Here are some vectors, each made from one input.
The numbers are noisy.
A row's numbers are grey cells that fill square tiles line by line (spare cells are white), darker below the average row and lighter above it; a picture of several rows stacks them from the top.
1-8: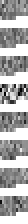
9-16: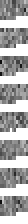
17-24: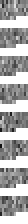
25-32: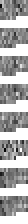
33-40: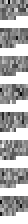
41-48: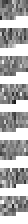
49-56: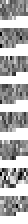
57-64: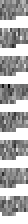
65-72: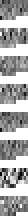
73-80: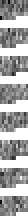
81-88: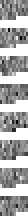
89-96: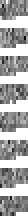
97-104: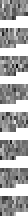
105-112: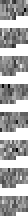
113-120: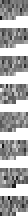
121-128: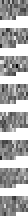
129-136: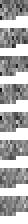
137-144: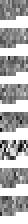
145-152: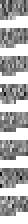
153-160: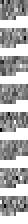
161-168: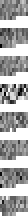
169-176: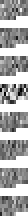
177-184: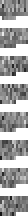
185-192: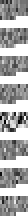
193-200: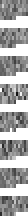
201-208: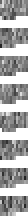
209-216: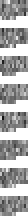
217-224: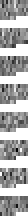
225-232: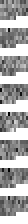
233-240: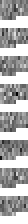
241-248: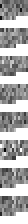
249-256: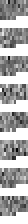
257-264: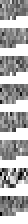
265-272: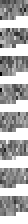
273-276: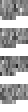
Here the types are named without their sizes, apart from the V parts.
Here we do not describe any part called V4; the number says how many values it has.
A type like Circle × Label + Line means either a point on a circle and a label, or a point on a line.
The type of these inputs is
(List(V4) + Tree) × Tree + Unit.
